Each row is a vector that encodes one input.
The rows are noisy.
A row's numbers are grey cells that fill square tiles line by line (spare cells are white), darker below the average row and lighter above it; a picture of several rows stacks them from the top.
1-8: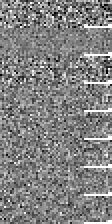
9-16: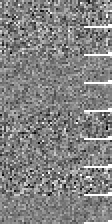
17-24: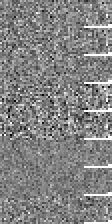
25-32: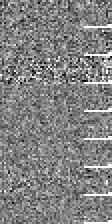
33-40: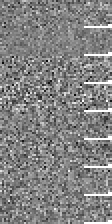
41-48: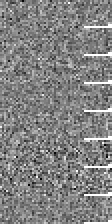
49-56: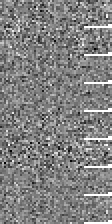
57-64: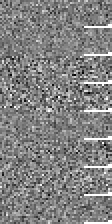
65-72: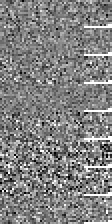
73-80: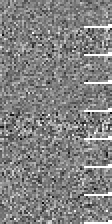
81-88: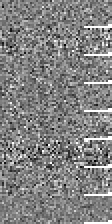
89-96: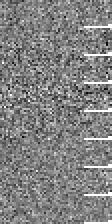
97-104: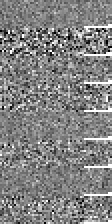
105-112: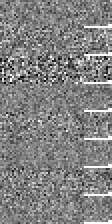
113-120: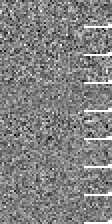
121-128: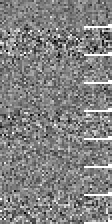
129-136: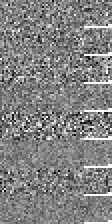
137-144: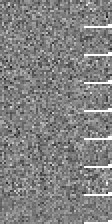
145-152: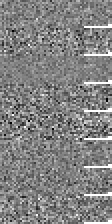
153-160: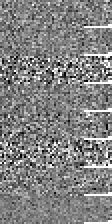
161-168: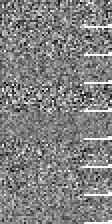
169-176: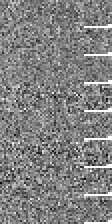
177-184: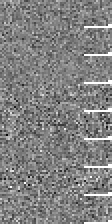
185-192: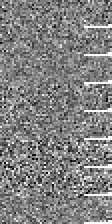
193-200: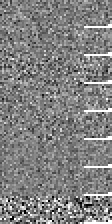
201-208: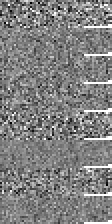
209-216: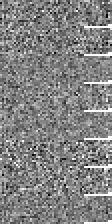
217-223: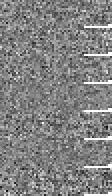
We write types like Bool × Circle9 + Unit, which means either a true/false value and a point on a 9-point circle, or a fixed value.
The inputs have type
Bool × (Circle11 + Unit) + Line12.
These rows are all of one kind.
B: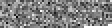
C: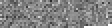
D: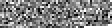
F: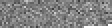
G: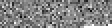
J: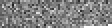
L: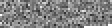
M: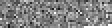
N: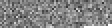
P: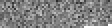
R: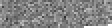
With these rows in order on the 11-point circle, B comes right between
J and M.
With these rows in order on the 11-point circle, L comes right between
G and P.
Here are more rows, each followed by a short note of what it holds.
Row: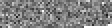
a true/false value
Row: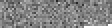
a true/false value
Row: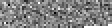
a point on a 12-point line
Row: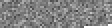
a true/false value
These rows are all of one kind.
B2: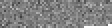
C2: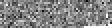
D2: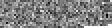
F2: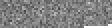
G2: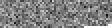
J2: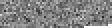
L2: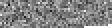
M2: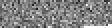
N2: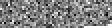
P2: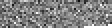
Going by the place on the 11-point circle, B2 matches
D2, N2 and P2.
